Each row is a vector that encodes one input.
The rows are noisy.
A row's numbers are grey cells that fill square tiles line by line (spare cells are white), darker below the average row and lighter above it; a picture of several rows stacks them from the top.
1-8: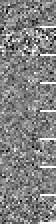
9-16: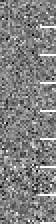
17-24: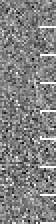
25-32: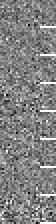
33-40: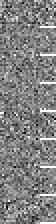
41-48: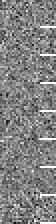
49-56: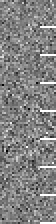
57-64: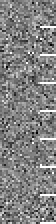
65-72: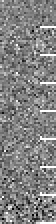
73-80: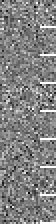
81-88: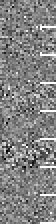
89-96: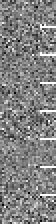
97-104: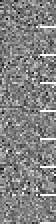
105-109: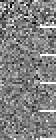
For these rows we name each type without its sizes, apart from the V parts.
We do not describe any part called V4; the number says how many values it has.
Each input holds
a node of a tree, together with either four true/false values, or a value of V4.
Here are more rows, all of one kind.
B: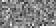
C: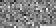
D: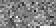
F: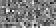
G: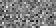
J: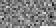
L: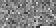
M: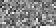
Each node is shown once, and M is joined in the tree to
B and F.
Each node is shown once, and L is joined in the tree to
B and D.
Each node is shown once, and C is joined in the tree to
F.
